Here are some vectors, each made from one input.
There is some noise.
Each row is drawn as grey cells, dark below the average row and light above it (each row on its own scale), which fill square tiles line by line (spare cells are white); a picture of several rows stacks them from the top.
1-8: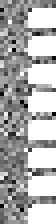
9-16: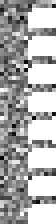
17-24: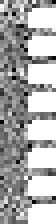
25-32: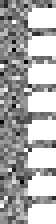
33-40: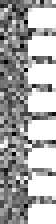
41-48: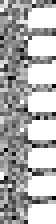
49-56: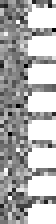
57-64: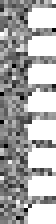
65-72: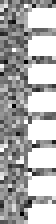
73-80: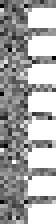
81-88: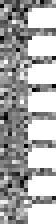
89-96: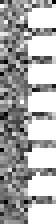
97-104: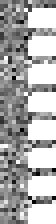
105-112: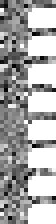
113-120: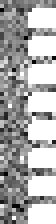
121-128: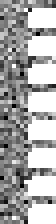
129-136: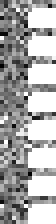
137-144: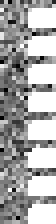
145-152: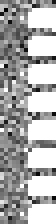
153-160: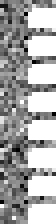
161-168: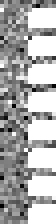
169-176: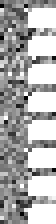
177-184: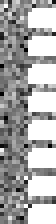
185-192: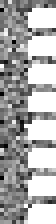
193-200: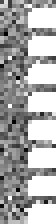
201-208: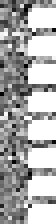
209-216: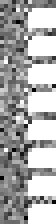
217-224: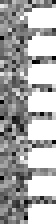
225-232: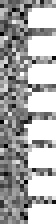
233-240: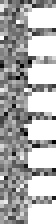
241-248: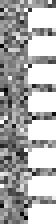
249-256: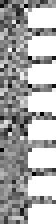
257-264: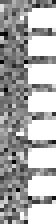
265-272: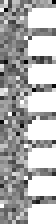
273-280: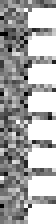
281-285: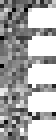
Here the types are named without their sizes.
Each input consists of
two labels, together with either a point on a circle, or a fixed value.
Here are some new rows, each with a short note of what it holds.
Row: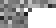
a point on a circle and two labels
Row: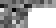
a point on a circle and two labels
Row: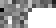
a point on a circle and two labels
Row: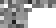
two labels
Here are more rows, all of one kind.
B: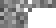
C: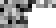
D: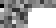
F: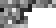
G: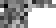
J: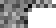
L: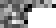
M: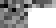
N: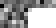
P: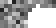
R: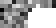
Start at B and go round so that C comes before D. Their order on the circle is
B, R, P, F, C, J, L, N, D, M, G.
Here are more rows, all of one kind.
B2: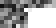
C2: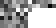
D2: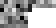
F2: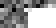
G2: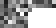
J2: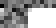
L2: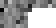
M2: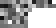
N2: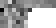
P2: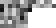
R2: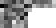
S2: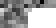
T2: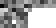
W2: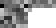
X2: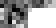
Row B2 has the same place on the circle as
F2, S2, T2 and W2.
